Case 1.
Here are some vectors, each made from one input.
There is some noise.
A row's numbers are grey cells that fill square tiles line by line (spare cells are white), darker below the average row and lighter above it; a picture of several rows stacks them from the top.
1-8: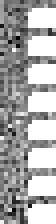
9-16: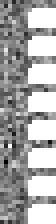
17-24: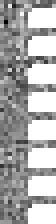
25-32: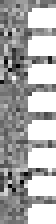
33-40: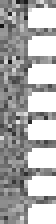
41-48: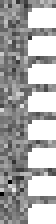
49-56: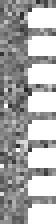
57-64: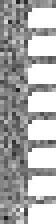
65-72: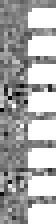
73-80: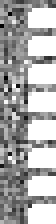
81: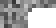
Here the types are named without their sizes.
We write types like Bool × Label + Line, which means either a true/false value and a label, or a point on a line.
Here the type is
Label × Line.
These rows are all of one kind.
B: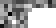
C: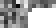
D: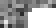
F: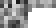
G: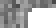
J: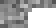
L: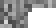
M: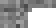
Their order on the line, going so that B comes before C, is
B, M, C, G, L, D, F, J.
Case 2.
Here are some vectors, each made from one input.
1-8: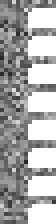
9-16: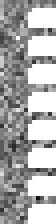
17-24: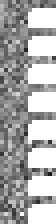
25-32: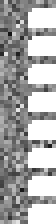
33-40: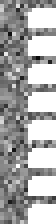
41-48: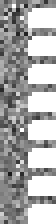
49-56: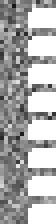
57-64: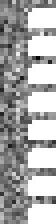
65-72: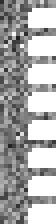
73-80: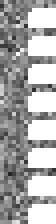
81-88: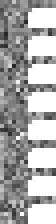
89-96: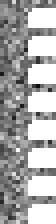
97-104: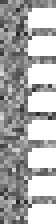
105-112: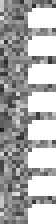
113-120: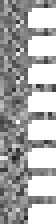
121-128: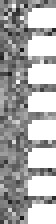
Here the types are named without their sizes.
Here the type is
Label × Label.
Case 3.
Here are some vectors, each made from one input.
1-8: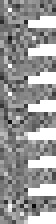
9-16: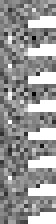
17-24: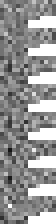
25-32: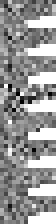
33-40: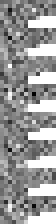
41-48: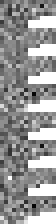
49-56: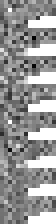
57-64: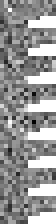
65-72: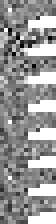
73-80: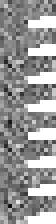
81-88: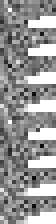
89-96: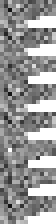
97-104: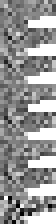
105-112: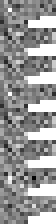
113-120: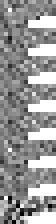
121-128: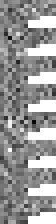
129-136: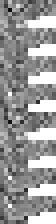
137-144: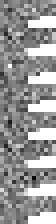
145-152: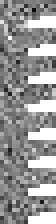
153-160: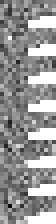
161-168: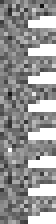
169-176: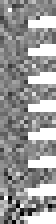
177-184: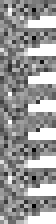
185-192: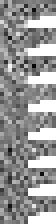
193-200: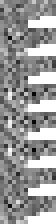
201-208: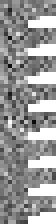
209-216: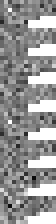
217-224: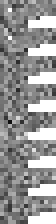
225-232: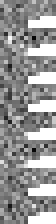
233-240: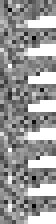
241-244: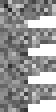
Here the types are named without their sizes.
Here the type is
List(Line).
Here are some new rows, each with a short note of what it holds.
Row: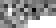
a list of one item
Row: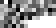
the empty list
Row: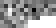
a list of one item
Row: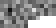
a list of two items
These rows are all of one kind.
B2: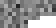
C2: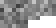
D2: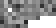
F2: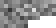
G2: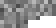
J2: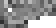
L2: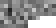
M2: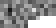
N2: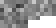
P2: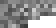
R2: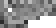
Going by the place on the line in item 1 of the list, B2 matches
C2, G2 and N2.
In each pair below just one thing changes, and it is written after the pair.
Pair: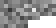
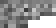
the place on the line in item 1 of the list
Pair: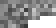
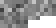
the place on the line in item 1 of the list
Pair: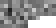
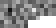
the place on the line in item 2 of the list
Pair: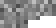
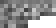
the place on the line in item 1 of the list
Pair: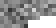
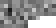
the place on the line in item 2 of the list
